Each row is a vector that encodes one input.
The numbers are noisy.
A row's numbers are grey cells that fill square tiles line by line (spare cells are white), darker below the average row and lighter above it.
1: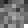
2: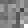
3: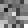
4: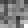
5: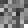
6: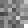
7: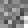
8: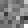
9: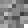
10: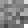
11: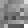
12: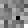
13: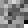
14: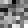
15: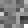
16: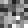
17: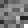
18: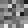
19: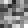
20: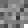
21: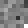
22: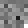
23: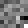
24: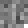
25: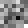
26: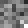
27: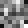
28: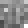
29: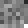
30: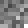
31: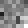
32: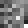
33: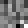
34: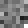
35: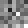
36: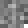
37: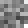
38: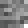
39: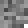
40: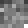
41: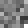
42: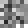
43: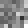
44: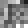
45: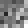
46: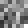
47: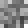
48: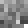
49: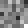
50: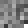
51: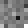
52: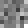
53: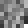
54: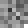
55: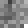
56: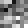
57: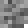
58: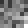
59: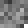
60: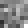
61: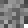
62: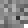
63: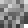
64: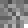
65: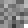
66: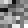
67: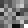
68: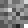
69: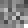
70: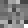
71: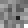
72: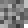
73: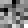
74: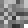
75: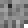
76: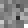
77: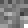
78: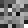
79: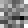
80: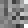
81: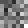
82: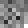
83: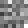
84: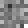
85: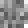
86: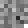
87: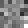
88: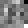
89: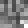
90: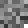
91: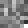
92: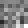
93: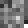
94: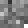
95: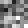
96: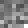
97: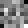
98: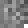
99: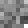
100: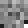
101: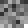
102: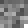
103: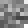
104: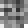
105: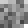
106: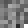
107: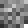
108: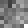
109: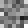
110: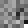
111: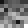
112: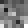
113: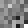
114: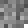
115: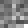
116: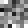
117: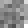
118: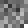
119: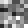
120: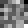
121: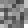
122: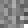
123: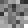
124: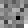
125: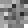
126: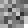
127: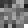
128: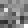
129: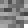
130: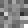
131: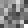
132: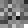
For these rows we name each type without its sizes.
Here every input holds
a list of points on a line.
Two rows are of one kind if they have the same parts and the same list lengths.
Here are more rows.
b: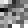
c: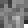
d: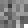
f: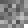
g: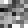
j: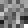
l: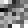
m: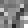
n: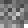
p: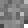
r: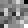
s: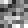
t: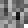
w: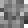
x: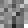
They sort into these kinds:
b, g, l, s
c, d, j, n
f, p, r, t, w
m, x

